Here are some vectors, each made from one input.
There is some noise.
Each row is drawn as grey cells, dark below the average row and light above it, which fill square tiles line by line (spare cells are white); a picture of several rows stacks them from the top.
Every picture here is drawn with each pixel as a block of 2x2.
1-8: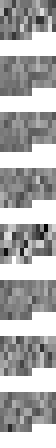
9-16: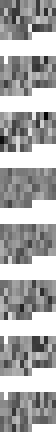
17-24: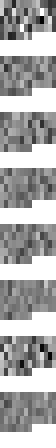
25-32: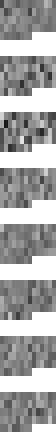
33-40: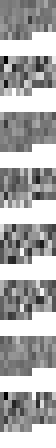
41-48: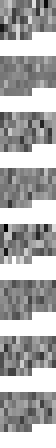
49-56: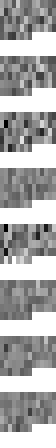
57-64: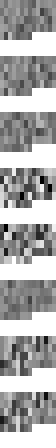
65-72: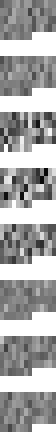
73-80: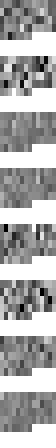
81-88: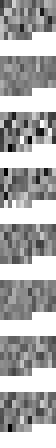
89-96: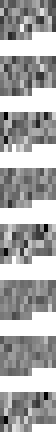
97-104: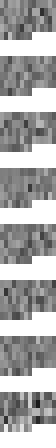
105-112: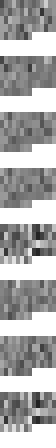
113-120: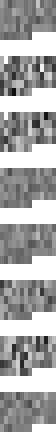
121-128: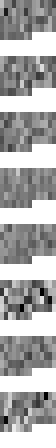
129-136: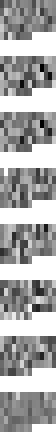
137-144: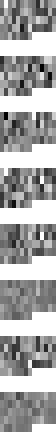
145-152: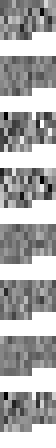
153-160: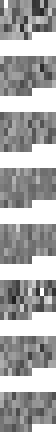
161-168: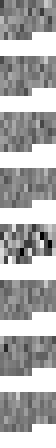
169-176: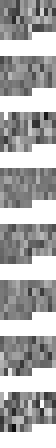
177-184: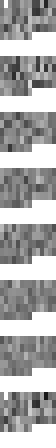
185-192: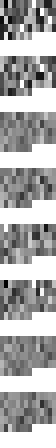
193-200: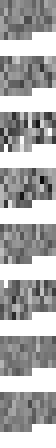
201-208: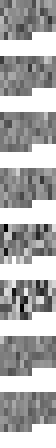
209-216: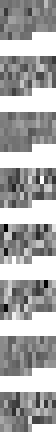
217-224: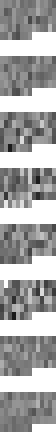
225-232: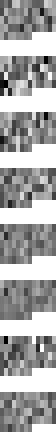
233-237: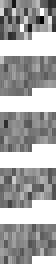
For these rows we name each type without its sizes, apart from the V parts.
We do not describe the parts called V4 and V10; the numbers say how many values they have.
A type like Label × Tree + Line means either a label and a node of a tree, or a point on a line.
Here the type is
Bool × Bool × Bool + (Line + V4) × V10.
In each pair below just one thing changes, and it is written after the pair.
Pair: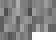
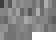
the value of V10
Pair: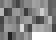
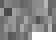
the value of V10
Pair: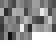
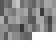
the place on the line
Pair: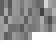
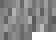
the value of V10
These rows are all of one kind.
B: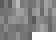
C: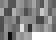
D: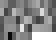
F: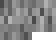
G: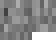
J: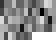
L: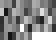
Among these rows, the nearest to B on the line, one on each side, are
G and L.
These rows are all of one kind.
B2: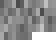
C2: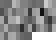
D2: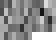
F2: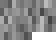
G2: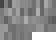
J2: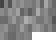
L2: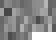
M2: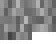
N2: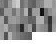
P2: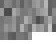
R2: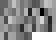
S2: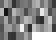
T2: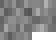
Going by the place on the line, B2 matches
D2, F2, P2 and S2.
